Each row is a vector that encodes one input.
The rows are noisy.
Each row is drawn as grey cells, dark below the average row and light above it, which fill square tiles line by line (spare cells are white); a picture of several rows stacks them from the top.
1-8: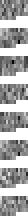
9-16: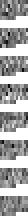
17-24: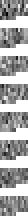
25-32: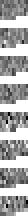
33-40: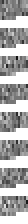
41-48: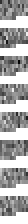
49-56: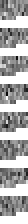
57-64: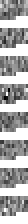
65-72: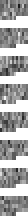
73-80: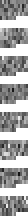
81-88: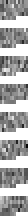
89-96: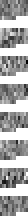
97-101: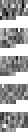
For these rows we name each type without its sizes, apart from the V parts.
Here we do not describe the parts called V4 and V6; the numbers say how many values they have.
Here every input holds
a label and a value of V4, together with either three true/false values, or a value of V6.
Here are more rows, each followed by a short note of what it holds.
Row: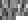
a label, a value of V4 and a value of V6
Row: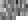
a label, a value of V4 and a value of V6
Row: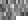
a label, three true/false values and a value of V4
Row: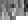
a label, a value of V4 and a value of V6
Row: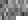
a label, a value of V4 and a value of V6
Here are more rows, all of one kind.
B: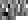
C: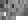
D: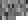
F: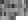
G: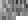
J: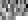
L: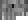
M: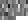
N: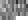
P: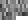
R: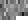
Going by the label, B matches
M and R.
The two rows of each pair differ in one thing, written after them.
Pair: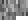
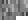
one of the three true/false values
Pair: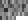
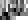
the value of V4
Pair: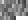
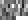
the label
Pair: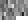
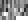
the label
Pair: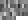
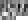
one of the three true/false values
